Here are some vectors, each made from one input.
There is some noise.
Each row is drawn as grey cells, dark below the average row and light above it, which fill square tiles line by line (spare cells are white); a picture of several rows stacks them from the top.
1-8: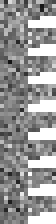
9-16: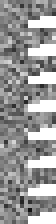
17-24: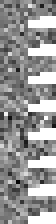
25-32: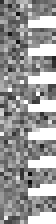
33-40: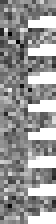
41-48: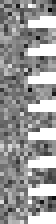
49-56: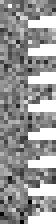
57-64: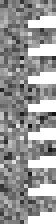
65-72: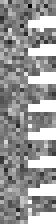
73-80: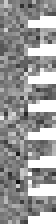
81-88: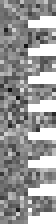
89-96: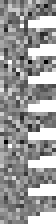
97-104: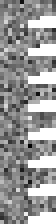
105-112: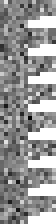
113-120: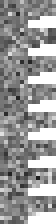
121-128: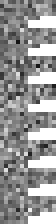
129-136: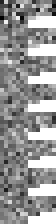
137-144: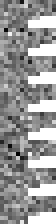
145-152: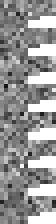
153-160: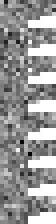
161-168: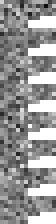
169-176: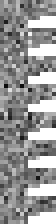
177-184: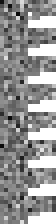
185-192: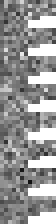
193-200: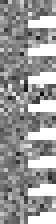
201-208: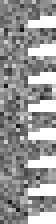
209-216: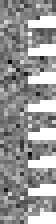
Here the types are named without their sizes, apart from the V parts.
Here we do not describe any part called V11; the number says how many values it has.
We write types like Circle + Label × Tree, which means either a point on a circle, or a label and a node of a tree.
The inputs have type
(Bool × Circle + V11) × Tree.
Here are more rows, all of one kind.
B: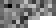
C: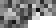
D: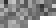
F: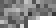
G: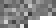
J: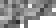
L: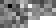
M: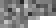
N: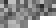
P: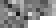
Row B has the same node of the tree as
D, F, G and N.
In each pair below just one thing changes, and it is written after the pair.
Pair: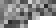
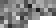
the true/false value
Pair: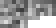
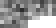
the place on the circle
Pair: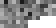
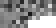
the true/false value
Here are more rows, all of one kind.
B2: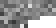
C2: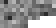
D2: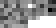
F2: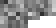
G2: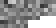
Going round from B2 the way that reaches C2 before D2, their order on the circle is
B2, F2, C2, D2, G2.
